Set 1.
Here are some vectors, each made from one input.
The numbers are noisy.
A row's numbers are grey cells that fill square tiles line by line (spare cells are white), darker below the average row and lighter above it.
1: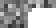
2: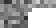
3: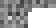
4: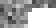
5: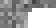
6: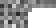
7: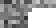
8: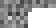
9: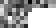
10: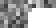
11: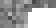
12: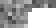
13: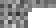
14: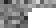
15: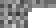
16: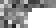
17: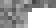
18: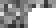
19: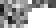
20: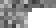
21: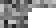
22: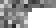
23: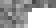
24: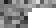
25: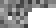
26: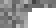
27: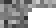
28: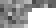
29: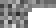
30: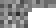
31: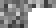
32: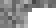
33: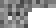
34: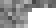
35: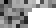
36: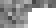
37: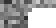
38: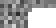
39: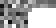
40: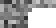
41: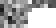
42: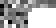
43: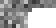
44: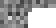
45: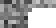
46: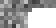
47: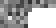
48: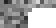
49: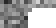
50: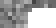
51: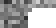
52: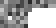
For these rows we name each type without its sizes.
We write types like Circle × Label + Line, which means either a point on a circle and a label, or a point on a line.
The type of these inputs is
Label.
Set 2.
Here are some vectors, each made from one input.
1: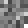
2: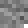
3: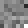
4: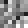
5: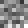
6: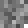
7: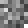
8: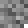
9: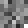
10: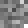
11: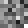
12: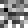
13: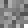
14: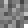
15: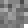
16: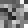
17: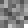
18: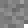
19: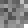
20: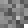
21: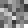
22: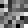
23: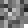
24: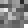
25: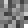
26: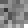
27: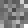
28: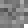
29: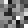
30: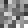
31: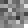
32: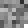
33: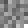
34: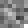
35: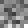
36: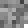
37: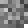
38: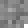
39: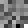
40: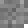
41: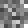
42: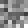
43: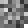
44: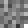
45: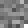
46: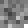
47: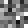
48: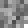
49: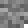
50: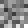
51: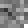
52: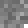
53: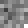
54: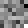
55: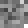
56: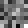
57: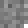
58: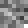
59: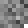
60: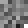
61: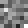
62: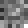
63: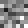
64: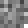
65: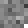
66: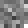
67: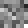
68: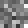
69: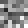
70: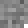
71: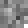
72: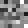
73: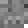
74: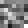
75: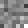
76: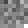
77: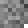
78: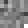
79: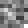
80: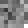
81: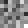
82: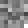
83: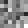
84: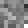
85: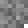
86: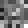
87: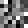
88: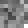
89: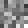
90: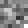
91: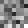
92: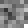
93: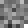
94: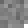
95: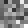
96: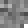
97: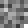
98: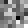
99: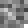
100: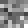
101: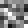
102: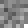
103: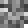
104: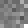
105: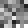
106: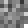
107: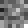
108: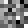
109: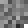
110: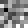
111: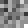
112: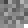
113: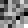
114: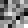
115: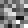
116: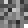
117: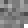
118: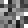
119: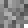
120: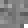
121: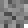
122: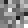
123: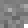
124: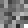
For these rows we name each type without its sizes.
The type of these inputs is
Circle + Unit.
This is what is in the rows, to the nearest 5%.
About 95% of them hold a point on a circle. The rest hold a fixed value.
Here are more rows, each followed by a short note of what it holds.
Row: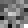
a fixed value
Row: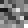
a fixed value
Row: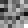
a fixed value
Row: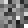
a point on a circle
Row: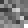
a fixed value
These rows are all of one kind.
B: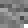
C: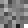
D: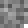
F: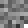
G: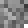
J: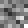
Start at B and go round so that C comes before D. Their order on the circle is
B, F, J, G, C, D.
